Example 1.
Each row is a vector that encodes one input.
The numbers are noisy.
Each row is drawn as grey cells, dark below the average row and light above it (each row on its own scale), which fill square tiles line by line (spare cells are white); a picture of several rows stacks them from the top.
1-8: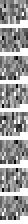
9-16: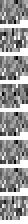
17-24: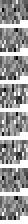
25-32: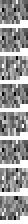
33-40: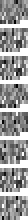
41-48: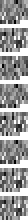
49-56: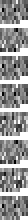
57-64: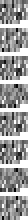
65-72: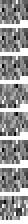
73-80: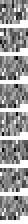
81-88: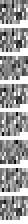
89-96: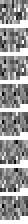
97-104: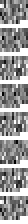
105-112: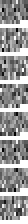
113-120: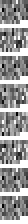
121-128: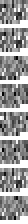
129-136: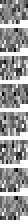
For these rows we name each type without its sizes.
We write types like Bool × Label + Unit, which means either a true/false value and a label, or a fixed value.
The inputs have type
Line.
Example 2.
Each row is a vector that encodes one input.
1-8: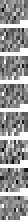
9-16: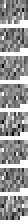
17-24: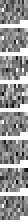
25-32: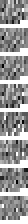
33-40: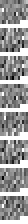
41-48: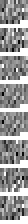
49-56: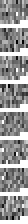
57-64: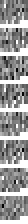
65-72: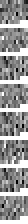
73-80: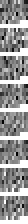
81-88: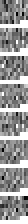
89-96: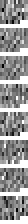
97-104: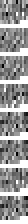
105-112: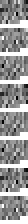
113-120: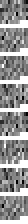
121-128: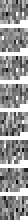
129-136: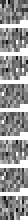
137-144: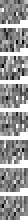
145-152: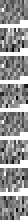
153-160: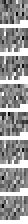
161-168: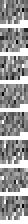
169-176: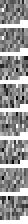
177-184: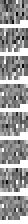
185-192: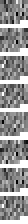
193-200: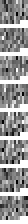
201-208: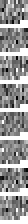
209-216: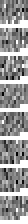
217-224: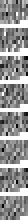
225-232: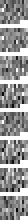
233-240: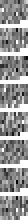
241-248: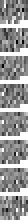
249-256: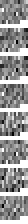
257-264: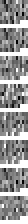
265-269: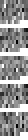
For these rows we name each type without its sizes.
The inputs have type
Bool × Bool × Bool + Unit.
